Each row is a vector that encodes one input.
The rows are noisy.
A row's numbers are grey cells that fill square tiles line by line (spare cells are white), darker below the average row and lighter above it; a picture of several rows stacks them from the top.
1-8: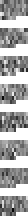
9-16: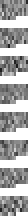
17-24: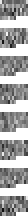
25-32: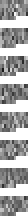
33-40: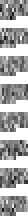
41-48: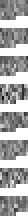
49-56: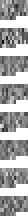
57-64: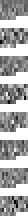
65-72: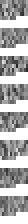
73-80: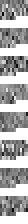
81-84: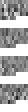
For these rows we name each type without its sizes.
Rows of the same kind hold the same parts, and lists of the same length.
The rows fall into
2 kinds.
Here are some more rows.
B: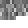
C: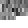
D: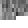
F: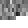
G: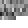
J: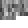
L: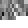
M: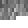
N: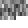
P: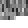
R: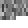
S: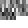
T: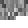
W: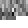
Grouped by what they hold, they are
B, C, D, F, M, P, R, T
G, J, L, N, S, W

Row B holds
two labels.
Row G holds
a point on a line and a true/false value.
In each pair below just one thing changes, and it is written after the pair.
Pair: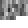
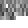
the true/false value
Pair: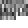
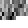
the place on the line
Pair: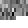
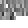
the place on the line
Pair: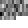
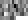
the place on the line
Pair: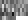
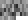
the true/false value
